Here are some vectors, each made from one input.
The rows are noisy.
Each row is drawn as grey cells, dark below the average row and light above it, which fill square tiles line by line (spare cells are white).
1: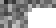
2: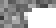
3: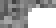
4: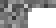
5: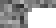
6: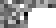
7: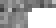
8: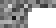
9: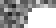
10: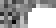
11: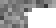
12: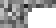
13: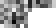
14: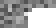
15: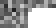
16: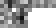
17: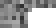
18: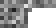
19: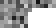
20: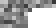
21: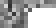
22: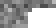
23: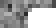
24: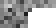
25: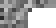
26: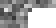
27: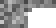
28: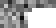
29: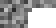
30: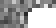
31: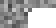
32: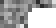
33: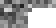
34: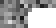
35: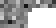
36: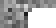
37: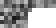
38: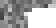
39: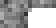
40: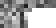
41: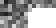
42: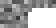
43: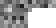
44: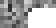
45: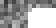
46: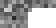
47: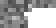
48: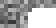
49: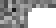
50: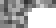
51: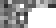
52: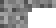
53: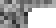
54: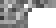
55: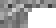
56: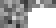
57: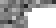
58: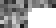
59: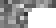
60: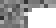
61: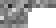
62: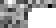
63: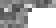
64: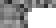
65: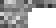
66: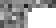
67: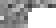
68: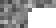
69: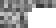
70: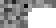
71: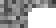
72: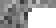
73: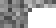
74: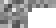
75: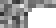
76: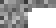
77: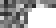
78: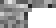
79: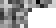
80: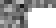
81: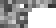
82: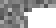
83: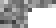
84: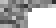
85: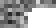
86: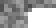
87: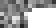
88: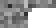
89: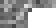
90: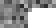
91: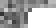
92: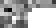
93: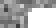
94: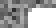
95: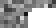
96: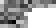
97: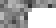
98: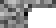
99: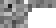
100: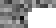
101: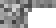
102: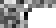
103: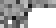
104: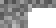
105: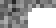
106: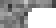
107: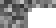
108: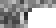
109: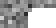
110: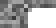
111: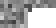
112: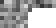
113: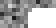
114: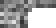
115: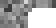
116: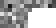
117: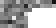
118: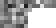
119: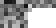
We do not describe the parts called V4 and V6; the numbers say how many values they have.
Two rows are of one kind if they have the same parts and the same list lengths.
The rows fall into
2 kinds.
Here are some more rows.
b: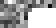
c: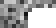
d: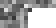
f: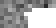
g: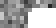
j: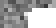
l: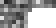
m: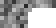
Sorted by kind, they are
b, c, g, l, m
d, f, j

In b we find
one of 5 labels and a value of V6.
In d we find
one of 5 labels, a true/false value and a value of V4.
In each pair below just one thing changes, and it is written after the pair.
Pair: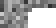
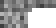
the true/false value
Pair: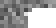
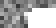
the true/false value
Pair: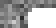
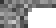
the true/false value
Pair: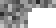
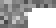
the label
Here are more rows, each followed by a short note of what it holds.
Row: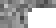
one of 5 labels, a true/false value and a value of V4
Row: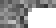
one of 5 labels, a true/false value and a value of V4
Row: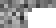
one of 5 labels, a true/false value and a value of V4
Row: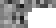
one of 5 labels, a true/false value and a value of V4
